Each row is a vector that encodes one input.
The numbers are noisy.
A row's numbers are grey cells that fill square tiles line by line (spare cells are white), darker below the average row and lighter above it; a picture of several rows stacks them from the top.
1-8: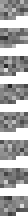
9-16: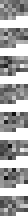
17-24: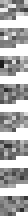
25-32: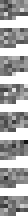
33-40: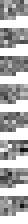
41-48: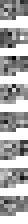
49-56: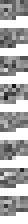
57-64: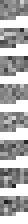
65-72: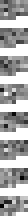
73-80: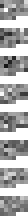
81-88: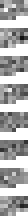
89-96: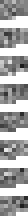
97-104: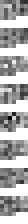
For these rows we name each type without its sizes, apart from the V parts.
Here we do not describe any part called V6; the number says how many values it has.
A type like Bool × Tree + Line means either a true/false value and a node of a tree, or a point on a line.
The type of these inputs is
(Bool × Bool × Bool × Bool × Bool + Unit) × Line × V6.
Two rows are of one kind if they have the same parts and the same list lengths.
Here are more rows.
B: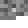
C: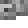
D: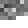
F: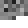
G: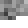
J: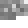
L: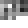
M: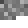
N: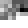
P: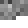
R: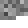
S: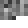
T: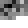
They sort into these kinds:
B, C, D, G, J, L, M, N, P, R, S
F, T

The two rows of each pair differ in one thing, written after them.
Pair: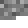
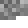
one of the five true/false values
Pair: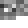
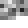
the place on the line
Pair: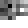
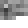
one of the five true/false values
